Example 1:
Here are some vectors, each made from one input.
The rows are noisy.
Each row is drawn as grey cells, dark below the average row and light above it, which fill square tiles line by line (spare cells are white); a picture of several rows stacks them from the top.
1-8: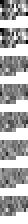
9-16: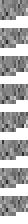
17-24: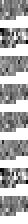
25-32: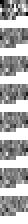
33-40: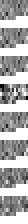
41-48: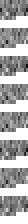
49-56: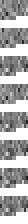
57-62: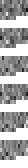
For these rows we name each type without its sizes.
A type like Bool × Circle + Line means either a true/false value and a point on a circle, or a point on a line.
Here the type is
Bool × Tree + Unit.
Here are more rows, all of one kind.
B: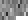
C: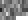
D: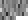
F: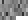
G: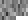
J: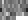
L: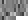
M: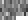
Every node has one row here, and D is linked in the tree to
M.
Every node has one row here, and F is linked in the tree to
M.
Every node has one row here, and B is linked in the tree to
J.
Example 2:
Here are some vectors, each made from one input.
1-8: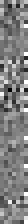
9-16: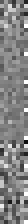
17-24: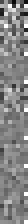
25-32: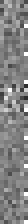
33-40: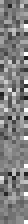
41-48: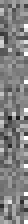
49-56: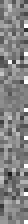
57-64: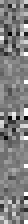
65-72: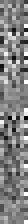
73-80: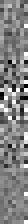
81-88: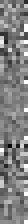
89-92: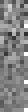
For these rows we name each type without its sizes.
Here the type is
List(Line).
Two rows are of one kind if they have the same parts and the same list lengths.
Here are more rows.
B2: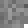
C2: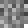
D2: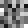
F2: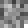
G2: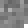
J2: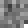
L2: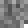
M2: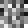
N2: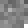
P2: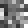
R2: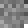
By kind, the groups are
B2, D2, F2
C2, G2, J2, L2, M2, N2, R2
P2

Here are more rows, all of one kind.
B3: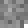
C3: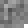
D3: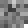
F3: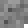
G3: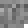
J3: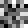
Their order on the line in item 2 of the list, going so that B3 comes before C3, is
D3, B3, G3, F3, J3, C3.
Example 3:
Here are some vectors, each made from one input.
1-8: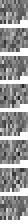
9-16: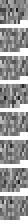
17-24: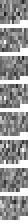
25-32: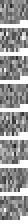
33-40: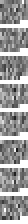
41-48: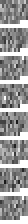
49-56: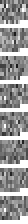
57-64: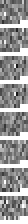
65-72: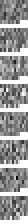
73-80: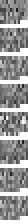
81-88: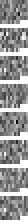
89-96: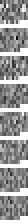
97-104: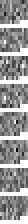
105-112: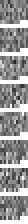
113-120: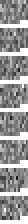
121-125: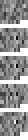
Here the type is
Line9 + Line14.
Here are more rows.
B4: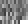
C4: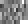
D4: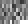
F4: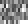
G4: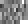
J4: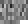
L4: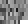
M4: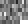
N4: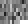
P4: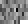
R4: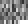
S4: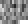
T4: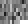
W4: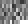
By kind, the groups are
B4, C4, G4, L4, M4, P4
D4, F4, J4, N4, R4, S4, T4, W4

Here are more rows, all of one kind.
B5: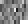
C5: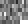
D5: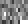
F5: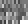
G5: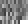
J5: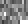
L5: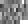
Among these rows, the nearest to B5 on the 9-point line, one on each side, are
G5 and L5.
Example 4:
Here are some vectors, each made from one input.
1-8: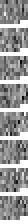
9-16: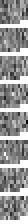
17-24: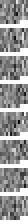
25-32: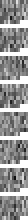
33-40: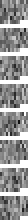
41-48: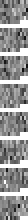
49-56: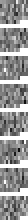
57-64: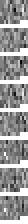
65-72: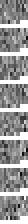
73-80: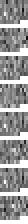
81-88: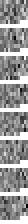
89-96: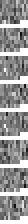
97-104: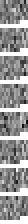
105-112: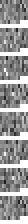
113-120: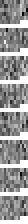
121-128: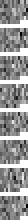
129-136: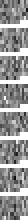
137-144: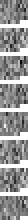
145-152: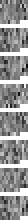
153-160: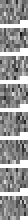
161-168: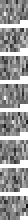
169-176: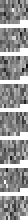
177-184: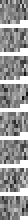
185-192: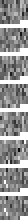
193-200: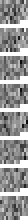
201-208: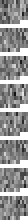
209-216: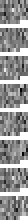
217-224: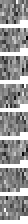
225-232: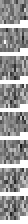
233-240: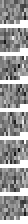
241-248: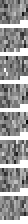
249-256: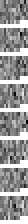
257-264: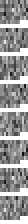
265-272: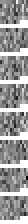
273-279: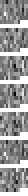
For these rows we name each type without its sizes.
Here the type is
Line + Tree.
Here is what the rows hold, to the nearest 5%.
About 65% of them hold a point on a line. The rest hold a node of a tree.
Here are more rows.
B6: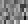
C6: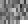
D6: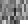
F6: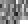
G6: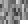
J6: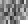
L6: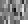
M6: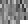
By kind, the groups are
B6, C6, M6
D6, F6, G6, J6, L6

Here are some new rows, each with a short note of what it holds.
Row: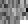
a point on a line
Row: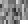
a node of a tree
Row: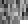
a point on a line
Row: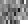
a node of a tree
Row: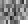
a node of a tree
